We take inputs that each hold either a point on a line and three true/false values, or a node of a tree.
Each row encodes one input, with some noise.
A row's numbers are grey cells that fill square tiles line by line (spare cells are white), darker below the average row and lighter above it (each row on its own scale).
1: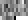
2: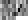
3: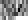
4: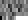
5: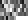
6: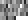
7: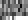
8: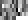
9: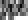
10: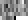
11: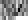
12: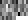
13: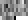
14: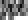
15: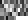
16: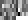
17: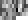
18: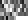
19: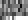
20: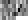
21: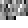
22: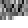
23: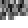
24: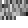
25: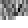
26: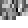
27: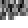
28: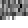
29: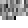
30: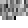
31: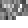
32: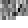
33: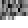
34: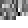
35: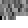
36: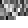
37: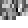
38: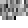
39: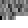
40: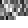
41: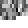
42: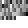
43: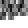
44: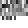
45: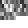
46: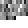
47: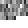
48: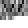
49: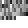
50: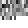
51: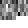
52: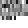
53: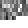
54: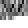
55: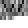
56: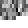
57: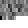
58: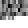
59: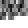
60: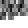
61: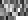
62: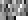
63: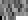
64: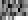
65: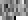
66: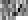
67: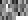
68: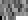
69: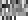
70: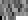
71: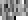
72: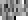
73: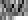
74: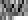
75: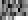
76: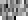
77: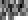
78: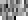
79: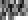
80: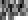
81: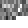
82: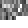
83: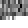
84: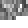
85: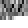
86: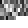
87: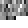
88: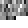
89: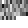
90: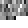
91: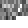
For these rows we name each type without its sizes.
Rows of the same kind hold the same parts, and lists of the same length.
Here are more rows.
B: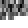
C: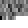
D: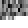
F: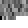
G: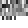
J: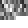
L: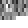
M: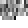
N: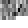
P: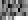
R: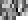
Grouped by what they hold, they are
B, C, D, F, N, P
G, J, L, M, R

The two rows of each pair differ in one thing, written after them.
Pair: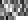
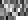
the place on the line
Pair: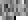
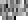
the place on the line
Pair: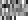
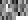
one of the three true/false values
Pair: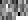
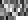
one of the three true/false values
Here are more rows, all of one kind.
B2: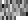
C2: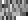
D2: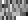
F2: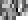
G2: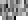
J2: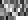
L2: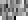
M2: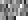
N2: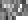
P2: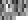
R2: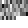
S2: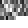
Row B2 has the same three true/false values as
C2, D2 and R2.
